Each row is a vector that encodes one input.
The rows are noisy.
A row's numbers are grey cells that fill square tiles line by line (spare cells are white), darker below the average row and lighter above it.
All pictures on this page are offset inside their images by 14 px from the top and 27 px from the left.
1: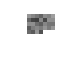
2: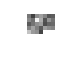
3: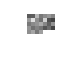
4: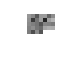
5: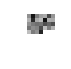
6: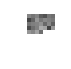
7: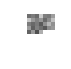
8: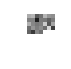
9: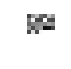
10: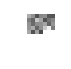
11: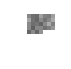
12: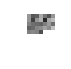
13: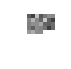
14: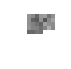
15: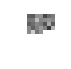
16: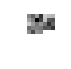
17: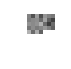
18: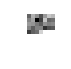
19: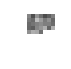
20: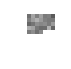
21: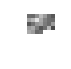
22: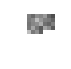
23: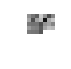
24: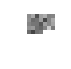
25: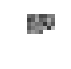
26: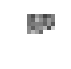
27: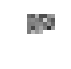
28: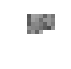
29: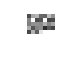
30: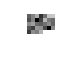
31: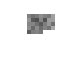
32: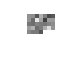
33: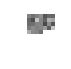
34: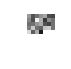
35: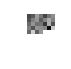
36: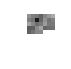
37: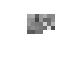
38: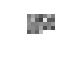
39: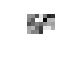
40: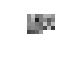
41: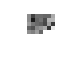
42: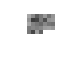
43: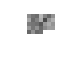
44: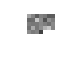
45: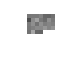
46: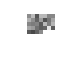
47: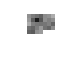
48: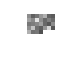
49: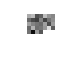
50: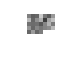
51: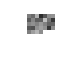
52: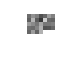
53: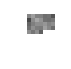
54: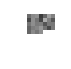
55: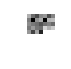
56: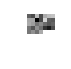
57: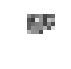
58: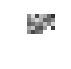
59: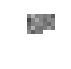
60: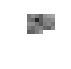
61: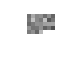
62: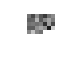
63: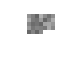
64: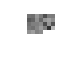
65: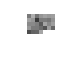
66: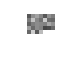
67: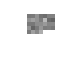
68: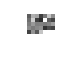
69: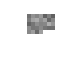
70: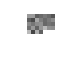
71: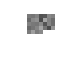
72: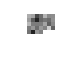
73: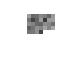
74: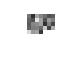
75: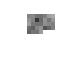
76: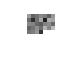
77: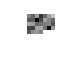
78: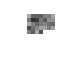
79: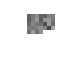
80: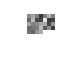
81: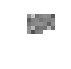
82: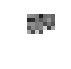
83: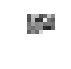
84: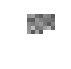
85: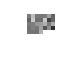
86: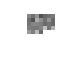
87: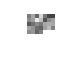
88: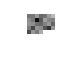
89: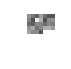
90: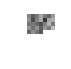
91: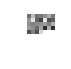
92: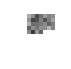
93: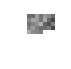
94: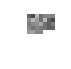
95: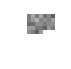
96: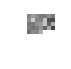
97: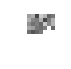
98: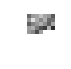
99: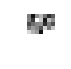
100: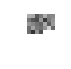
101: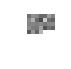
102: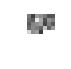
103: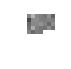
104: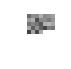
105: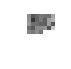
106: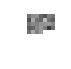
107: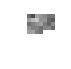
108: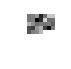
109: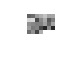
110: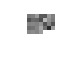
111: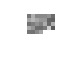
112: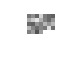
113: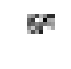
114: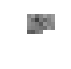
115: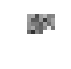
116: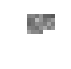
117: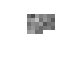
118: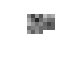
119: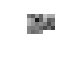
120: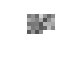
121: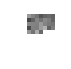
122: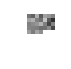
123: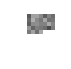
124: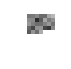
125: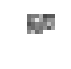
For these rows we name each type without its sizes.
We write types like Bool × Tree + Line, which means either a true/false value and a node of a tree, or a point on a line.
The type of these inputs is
List(Line) × (Tree + Unit).
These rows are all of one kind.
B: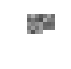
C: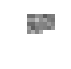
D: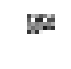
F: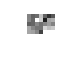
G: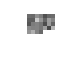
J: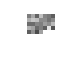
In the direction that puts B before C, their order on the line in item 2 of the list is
J, B, F, C, G, D.
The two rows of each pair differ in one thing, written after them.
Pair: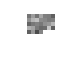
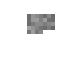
the node of the tree
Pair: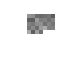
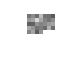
the node of the tree
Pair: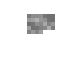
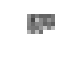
the place on the line in item 1 of the list
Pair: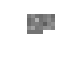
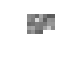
the place on the line in item 1 of the list
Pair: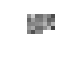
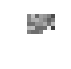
the node of the tree
